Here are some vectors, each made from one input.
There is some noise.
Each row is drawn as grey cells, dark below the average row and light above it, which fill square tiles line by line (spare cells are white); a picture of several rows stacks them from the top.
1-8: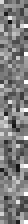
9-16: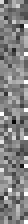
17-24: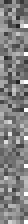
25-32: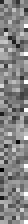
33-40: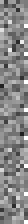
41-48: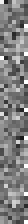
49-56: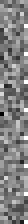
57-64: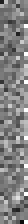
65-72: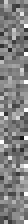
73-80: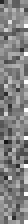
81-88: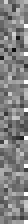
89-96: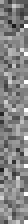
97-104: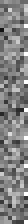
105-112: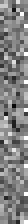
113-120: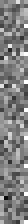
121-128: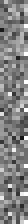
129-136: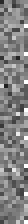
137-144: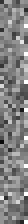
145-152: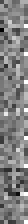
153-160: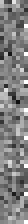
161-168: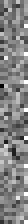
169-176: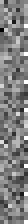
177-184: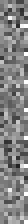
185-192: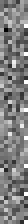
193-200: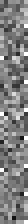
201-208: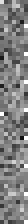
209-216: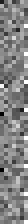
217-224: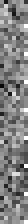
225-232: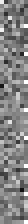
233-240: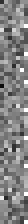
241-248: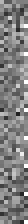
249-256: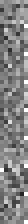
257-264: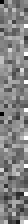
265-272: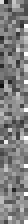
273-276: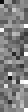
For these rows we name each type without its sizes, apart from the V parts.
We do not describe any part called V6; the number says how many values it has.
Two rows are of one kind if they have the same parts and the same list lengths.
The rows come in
5 kinds.
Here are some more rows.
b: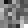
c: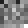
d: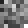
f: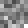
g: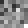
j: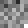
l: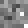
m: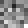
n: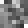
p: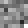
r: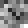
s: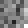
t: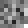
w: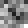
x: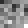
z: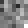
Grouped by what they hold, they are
b, n
c, d, f, s, t
g, m, p
j, l, x, z
r, w

